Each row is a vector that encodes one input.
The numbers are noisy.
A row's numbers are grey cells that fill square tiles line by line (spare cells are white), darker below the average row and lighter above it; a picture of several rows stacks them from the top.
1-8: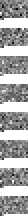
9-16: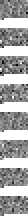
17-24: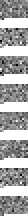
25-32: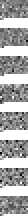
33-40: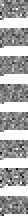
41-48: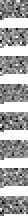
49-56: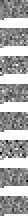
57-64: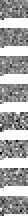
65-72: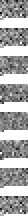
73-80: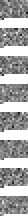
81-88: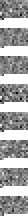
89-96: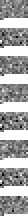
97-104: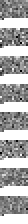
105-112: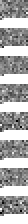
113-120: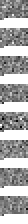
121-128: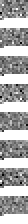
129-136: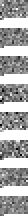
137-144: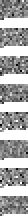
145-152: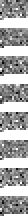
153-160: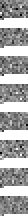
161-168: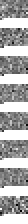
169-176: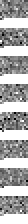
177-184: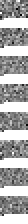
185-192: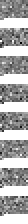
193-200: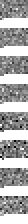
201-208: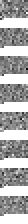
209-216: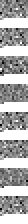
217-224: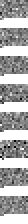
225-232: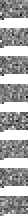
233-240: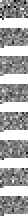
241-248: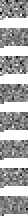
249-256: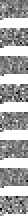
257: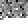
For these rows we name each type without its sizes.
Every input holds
a list of points on a line.
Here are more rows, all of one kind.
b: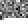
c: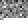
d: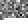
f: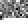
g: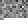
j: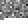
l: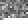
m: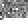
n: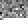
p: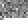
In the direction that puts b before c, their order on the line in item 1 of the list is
f, b, d, j, g, c, l, n, p, m.
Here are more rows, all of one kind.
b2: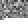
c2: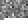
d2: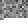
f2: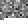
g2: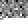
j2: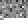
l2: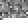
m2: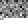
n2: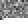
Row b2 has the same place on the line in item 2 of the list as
g2 and m2.
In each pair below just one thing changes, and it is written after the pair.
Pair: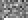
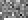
the place on the line in item 2 of the list
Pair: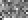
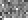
the place on the line in item 2 of the list
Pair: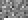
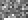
the place on the line in item 2 of the list
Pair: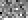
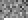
the place on the line in item 1 of the list
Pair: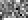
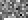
the place on the line in item 1 of the list
